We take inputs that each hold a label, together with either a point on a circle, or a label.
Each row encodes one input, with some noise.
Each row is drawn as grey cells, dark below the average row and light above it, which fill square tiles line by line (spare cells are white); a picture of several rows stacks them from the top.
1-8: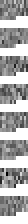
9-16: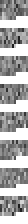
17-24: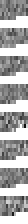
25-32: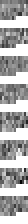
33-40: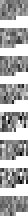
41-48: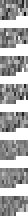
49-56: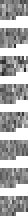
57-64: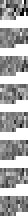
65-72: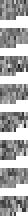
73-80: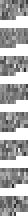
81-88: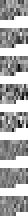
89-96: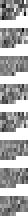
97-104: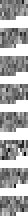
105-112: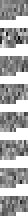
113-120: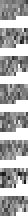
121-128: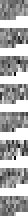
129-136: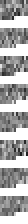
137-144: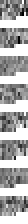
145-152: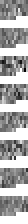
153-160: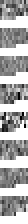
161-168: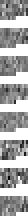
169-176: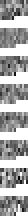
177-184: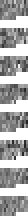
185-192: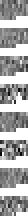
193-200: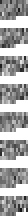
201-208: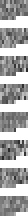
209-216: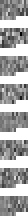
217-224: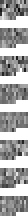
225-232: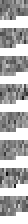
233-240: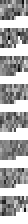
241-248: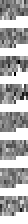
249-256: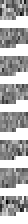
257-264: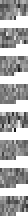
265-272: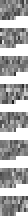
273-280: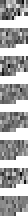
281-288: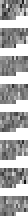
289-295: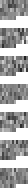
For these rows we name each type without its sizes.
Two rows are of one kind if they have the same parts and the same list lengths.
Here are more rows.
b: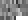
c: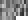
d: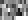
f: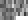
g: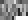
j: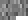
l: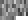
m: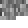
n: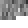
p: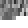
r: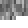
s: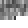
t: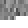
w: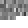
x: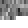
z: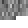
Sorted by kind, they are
b, c, d, j, m, n, p, s
f, g, l, r, t, w, x, z

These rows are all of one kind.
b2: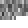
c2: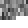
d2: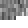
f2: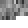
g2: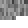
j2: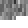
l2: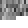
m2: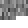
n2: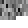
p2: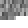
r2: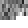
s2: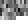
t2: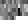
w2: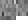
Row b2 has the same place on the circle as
c2, d2 and w2.
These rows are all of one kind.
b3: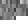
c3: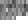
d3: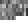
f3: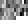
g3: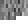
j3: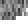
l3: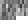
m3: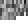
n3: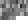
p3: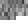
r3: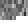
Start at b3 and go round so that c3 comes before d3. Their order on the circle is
b3, g3, f3, l3, j3, n3, m3, c3, p3, r3, d3.
